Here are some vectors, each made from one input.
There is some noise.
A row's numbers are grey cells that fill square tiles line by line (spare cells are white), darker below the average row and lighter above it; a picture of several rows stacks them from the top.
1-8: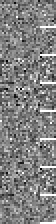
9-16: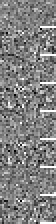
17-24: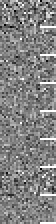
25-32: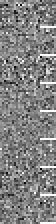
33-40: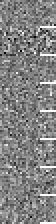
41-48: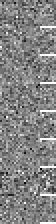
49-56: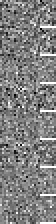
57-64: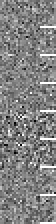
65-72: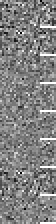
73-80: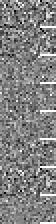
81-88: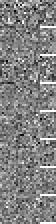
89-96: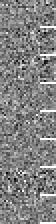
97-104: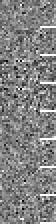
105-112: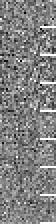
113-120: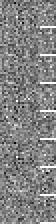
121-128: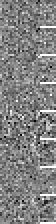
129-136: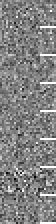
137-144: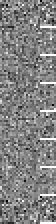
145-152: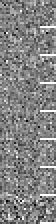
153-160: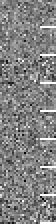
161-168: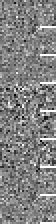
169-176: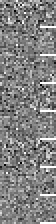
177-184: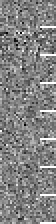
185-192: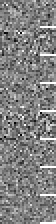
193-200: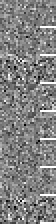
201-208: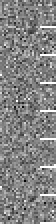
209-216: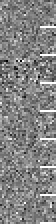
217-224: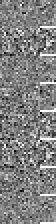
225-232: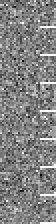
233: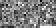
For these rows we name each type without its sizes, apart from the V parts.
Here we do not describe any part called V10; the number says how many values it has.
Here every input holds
either a node of a tree and a value of V10, or three true/false values.
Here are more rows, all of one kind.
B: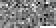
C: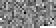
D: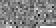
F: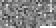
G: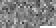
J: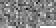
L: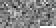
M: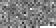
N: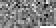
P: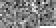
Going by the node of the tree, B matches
N and P.
